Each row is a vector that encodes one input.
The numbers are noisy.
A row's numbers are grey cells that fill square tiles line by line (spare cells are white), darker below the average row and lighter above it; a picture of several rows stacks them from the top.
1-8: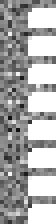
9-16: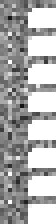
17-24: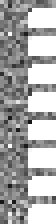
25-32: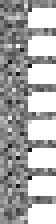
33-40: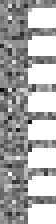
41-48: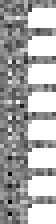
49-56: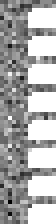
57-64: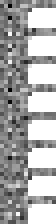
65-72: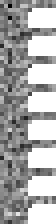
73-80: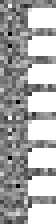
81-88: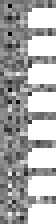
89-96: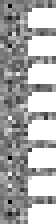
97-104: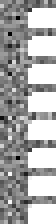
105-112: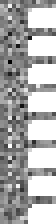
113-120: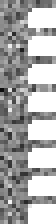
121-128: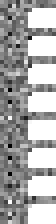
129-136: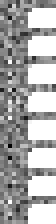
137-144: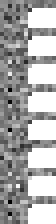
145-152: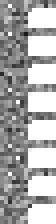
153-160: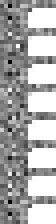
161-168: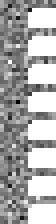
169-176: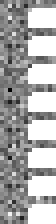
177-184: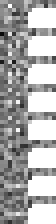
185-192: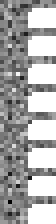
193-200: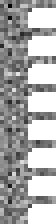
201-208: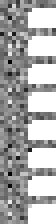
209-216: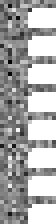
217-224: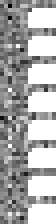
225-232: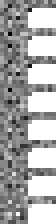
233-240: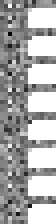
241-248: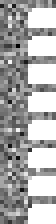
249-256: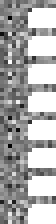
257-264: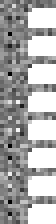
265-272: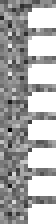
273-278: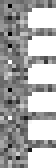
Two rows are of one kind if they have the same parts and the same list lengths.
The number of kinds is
2.
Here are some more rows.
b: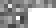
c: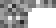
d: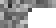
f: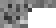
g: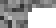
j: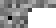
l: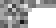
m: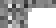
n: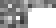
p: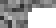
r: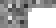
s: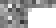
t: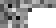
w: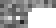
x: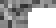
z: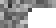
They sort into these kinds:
b, c, g, l, m, n, p, r, s, w, x
d, f, j, t, z

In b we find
a node of an 11-node tree and a true/false value.
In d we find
one of 7 labels and a true/false value.
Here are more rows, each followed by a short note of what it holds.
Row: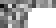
a node of an 11-node tree and a true/false value
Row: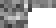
a node of an 11-node tree and a true/false value
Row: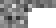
one of 7 labels and a true/false value
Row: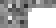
a node of an 11-node tree and a true/false value
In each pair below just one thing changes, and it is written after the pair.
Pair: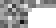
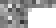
the true/false value
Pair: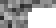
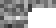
the true/false value
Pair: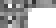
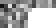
the true/false value
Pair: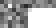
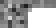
the node of the tree
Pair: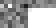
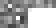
the true/false value
